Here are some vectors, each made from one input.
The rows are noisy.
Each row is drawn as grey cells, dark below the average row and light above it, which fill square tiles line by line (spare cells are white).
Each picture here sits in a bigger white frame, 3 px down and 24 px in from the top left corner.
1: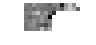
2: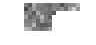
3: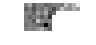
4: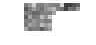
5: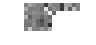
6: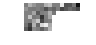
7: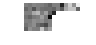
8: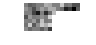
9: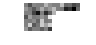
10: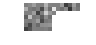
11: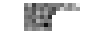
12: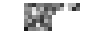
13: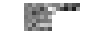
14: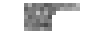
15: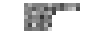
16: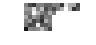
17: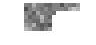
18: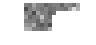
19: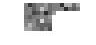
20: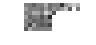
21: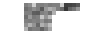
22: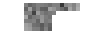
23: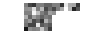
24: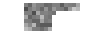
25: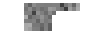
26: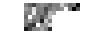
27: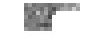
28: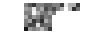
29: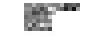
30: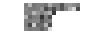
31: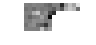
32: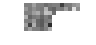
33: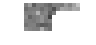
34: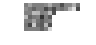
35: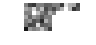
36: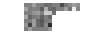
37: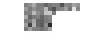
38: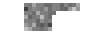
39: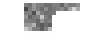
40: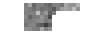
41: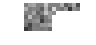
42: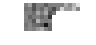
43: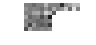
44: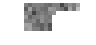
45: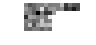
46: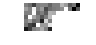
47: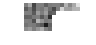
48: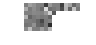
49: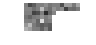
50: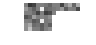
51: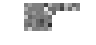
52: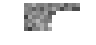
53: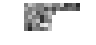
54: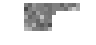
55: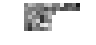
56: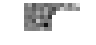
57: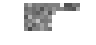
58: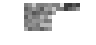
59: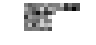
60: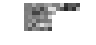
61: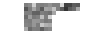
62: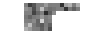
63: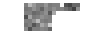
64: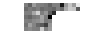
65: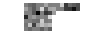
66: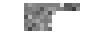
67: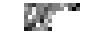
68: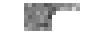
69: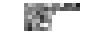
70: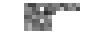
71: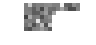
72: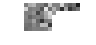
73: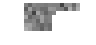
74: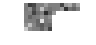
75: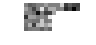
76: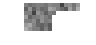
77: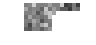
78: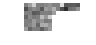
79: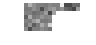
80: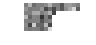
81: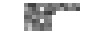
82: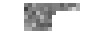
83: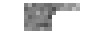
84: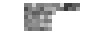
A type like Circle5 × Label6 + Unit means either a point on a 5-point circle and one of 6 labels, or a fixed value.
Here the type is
Bool × (Tree11 + Unit).
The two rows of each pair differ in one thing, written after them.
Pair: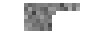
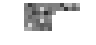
the node of the tree
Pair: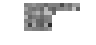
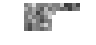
the true/false value
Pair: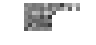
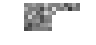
the true/false value
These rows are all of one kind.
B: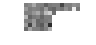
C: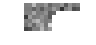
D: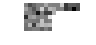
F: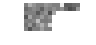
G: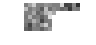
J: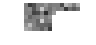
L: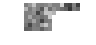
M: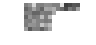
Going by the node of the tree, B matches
G and L.
